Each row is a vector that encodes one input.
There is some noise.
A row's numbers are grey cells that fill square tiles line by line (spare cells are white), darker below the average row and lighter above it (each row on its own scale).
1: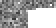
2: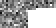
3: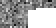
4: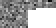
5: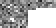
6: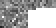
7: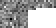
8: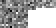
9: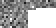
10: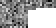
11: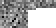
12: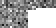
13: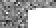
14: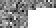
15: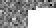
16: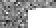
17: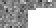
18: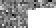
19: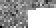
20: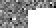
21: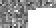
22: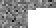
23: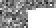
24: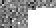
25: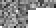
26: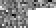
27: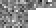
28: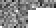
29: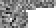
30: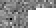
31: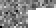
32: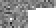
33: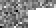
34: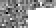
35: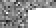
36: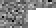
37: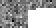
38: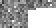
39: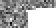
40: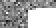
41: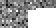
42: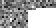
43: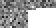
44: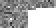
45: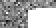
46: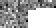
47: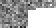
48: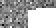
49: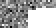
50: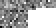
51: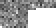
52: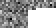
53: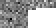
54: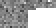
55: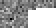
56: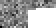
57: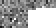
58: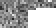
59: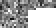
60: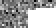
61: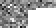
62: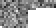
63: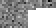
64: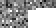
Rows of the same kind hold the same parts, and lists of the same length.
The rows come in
2 kinds.
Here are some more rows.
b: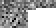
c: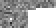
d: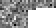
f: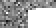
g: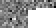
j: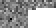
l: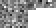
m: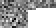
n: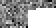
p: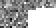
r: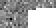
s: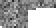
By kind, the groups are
b, c, d, g, j, l, m, n, p, r, s
f

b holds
a node of an 8-node tree and four true/false values.
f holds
a fixed value.
